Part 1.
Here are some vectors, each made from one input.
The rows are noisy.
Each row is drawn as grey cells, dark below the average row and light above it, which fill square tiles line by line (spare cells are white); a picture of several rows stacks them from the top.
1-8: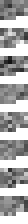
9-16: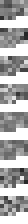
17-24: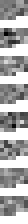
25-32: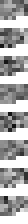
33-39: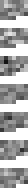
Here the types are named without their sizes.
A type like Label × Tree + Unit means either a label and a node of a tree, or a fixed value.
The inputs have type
Line.
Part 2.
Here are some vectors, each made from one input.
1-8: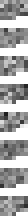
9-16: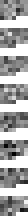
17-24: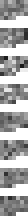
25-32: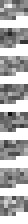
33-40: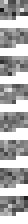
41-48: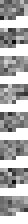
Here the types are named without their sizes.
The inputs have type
Circle.
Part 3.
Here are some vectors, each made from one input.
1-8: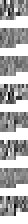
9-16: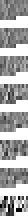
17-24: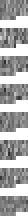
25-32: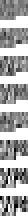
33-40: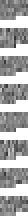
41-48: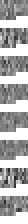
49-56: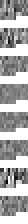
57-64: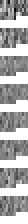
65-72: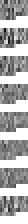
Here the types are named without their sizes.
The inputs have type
Tree.
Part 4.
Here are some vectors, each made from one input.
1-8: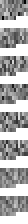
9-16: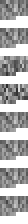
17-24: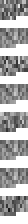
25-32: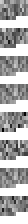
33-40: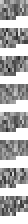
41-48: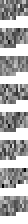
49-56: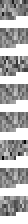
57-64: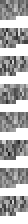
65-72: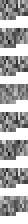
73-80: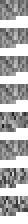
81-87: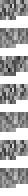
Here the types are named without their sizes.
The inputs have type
Label.
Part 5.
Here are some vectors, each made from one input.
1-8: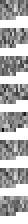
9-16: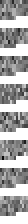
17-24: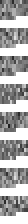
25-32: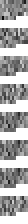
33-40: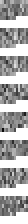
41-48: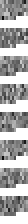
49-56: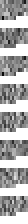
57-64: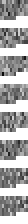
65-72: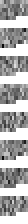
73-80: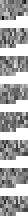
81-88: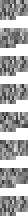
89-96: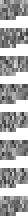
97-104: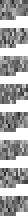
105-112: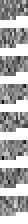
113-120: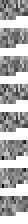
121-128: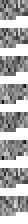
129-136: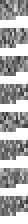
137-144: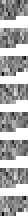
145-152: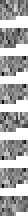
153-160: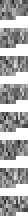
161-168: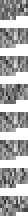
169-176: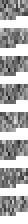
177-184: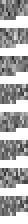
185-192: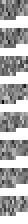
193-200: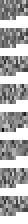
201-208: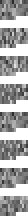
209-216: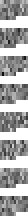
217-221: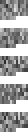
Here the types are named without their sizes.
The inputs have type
Label.
